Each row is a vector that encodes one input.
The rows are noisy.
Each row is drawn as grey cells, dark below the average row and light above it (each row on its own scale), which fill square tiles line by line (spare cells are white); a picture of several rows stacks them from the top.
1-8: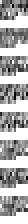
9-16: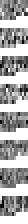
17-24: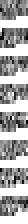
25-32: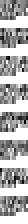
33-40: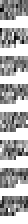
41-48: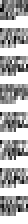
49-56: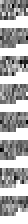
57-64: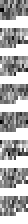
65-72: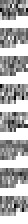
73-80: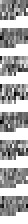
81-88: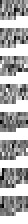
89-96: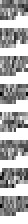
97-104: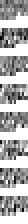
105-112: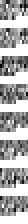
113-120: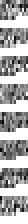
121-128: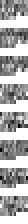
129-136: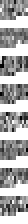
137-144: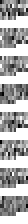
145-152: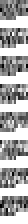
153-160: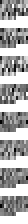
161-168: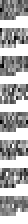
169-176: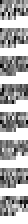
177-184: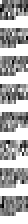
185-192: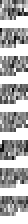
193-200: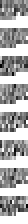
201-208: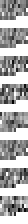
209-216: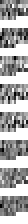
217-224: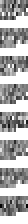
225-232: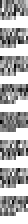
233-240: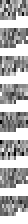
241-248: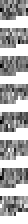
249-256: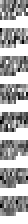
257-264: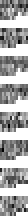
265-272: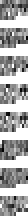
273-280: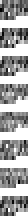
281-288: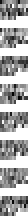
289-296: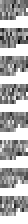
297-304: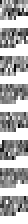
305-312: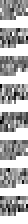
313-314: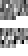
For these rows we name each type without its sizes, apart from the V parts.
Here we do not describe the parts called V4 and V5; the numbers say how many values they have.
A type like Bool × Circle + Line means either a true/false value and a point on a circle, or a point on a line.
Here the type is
Bool × (Circle + Unit) + V4 × V5.
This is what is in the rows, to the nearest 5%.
About 75% of them hold a true/false value, together with either a point on a circle, or a fixed value. The rest hold a value of V4 and a value of V5.
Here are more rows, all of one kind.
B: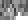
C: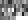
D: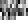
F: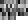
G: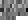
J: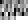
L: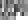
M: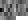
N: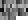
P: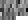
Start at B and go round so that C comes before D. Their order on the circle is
B, N, C, G, P, D, L, M, F, J.
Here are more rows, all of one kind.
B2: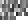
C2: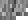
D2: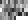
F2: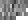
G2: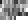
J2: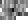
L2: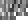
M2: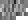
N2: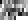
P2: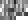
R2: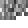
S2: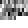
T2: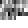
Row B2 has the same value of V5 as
D2, P2, R2 and S2.
